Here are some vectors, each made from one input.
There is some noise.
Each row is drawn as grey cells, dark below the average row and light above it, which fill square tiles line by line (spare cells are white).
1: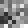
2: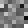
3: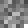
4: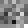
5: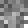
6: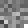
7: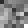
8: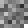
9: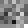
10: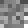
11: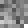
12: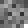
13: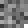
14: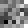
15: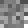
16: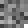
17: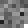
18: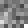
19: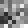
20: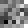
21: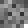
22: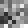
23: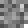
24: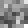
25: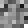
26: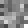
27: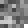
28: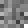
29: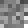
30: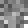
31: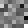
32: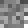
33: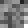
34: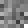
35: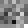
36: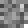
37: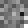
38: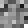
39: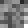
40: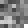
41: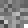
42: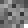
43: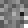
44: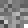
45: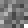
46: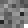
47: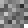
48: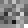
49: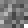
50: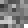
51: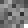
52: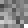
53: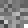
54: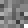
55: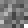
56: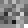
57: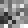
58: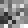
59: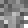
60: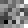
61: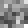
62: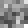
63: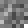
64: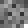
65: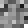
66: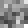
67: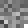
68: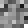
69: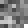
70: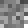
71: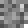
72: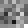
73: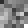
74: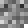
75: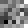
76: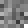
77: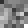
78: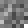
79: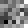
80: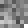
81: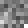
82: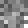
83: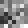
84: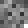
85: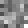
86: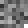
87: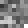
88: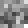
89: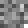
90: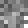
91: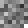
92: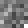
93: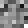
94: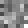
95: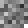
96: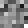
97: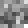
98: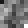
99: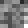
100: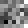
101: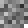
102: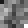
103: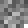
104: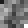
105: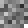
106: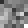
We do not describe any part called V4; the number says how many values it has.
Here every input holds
either a node of an 11-node tree and a true/false value, or a value of V4.
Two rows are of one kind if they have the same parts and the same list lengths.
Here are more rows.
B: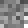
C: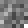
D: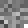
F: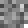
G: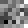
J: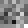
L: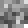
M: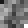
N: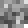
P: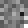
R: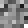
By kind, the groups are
B, C, D, F, M, P, R
G, J, L, N

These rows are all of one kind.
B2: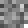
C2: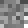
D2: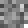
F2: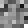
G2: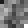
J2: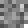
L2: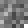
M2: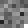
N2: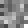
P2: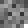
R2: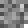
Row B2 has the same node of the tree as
D2, J2, N2 and R2.
